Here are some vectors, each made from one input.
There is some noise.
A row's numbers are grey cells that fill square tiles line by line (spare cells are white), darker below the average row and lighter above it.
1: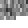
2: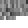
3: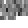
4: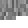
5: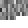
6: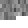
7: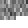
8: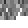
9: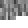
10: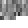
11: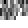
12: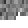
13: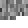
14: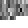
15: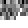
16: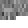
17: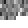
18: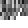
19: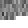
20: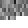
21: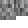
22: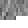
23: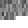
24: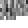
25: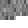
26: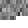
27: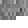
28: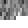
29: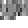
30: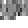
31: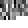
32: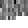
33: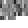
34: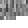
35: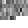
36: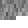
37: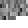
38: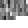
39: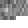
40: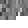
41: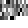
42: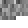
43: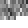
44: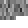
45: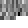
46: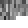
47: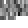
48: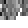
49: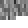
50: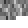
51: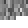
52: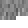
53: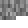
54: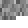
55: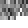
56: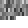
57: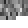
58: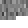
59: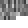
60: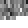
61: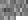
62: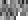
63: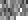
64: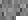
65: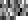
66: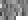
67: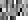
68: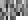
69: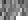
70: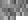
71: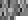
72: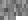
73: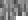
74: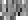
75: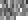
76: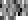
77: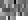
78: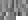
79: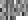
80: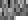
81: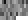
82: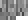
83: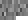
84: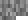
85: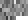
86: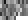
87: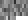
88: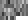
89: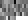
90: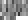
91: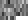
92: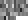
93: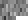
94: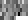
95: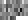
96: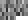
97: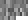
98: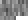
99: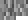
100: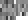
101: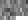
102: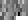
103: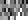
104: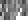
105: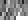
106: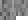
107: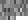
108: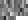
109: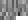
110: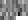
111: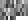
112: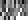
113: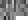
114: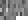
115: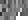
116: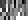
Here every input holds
a point on a 9-point line, together with either a fixed value, or three true/false values.
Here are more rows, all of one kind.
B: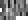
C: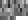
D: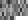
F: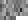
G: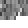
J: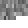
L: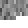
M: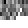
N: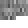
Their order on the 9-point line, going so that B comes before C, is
D, M, B, N, L, G, C, F, J.
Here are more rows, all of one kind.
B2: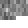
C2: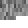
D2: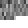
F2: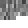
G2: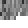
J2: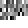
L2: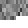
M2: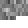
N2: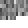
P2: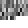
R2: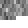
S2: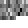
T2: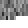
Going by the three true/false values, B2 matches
J2, M2 and R2.
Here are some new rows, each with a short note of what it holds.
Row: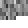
a point on a 9-point line and three true/false values
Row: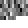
a point on a 9-point line and three true/false values
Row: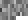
a point on a 9-point line and three true/false values
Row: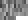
a point on a 9-point line and three true/false values
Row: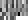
a point on a 9-point line
